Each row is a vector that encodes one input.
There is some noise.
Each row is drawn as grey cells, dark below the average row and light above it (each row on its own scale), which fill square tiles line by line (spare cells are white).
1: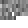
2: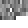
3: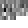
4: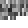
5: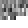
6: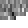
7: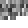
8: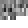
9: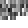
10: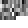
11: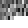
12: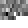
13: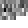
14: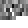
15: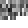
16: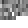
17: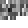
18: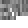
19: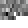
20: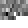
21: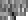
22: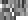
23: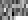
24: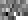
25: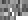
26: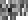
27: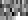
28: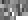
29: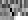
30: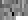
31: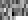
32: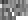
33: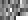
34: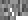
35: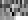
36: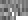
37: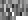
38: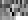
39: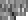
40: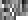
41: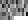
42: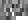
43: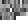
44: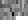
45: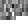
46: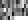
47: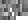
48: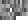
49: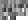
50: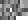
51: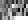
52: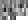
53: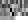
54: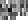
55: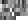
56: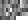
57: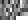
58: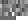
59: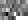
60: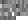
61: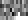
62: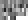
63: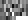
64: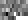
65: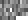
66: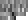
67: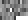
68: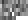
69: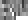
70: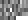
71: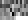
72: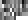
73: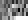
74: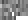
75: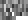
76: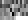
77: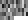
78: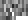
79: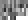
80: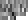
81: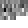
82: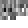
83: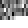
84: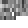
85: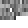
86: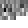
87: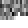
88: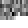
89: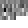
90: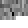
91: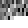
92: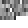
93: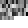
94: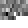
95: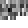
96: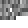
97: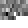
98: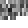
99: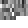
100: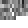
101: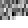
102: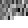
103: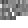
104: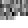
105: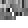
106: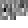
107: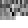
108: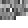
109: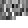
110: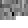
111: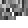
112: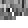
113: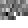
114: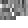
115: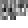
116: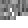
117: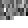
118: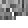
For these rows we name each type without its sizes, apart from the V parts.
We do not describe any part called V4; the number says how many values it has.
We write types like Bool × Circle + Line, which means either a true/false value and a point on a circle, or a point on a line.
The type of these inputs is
List(Bool × V4).
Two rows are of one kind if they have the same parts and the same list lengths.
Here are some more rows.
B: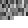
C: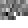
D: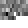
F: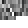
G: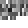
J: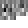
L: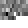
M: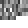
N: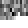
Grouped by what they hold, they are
B, F, M
C, D, L
G, J, N

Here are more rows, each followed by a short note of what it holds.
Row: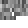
a list of two items
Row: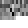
a list of one item
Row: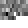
the empty list
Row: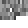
a list of two items
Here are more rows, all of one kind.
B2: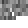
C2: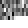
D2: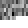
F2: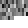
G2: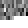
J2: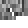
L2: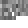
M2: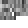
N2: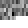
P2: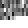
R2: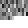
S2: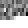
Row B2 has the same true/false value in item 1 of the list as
J2, L2 and M2.
